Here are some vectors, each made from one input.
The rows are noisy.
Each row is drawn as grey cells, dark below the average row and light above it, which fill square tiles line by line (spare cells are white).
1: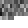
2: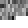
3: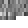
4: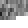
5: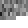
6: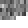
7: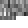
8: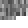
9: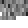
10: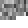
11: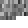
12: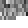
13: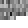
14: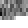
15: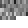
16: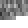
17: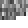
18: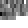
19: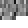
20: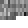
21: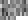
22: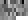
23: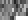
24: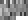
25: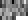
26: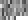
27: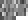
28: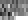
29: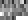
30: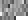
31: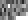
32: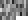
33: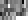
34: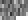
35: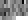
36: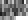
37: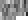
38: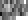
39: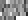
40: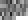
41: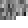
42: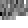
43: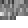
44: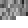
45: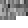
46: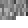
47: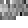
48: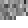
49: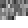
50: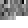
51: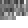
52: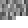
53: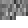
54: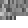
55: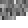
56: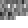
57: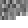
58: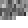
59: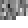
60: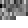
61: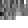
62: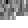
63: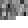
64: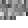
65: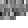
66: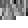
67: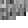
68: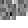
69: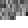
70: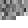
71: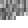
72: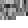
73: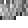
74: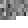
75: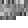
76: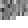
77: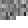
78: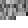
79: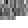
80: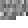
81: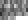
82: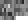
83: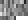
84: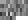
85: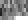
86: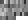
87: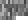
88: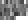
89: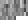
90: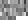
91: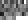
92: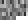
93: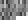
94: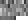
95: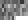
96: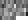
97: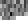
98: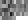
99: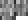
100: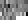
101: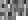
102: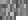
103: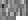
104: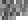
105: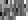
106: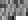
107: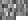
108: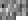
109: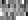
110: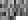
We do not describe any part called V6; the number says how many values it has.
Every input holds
a true/false value, together with either a point on a 7-point line, or a value of V6.
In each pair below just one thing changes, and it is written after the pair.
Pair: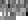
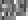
the true/false value
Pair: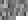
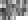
the place on the 7-point line
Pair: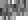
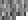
the place on the 7-point line
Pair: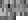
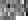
the place on the 7-point line
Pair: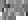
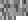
the place on the 7-point line
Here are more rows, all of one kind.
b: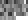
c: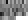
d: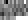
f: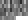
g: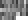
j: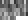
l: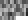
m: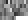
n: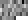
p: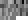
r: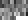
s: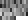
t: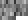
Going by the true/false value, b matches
c, d, f and m.
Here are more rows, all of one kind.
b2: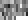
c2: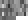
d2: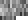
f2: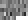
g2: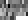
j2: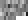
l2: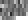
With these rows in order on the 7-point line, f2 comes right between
c2 and l2.
